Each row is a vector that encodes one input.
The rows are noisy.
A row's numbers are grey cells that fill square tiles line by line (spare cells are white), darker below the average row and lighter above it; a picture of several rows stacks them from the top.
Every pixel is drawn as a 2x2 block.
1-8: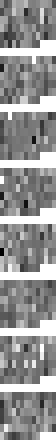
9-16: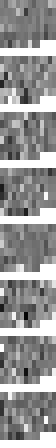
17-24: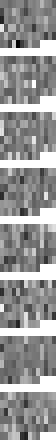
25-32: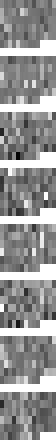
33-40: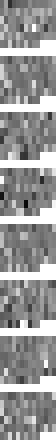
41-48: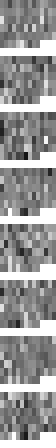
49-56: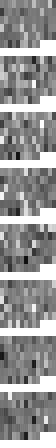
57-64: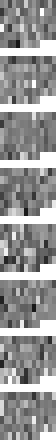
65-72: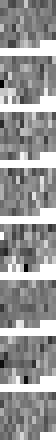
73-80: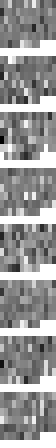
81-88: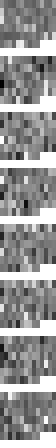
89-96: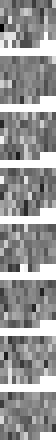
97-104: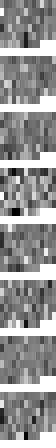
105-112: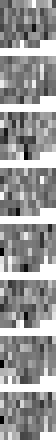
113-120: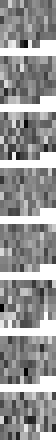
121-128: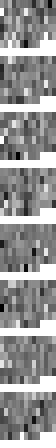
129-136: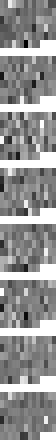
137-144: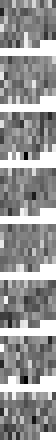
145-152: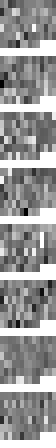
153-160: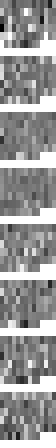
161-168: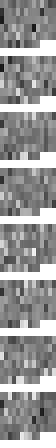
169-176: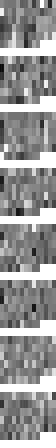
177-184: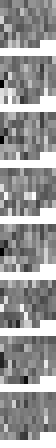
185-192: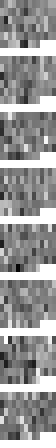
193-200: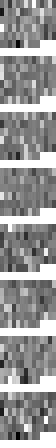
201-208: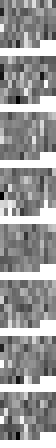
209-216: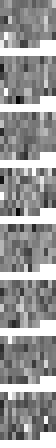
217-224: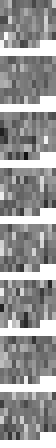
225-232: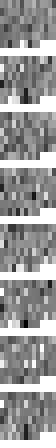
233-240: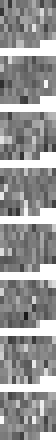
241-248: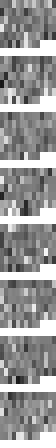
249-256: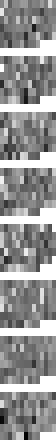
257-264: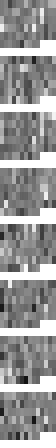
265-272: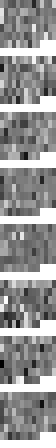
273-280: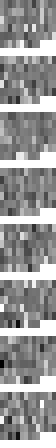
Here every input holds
a point on an 8-point circle and a true/false value, together with either a point on a 9-point line, or a node of an 11-node tree.
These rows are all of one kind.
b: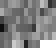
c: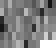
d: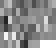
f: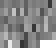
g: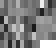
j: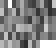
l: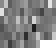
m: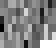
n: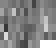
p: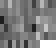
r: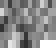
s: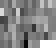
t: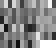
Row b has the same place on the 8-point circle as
c, m and p.
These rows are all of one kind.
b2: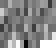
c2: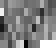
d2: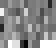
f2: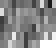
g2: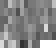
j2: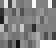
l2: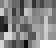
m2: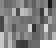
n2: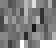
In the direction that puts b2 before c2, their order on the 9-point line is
m2, l2, g2, b2, d2, f2, c2, j2, n2.
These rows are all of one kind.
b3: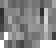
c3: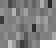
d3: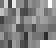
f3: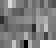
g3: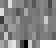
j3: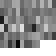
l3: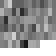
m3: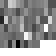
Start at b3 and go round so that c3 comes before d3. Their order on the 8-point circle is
b3, c3, g3, d3, l3, f3, m3, j3.
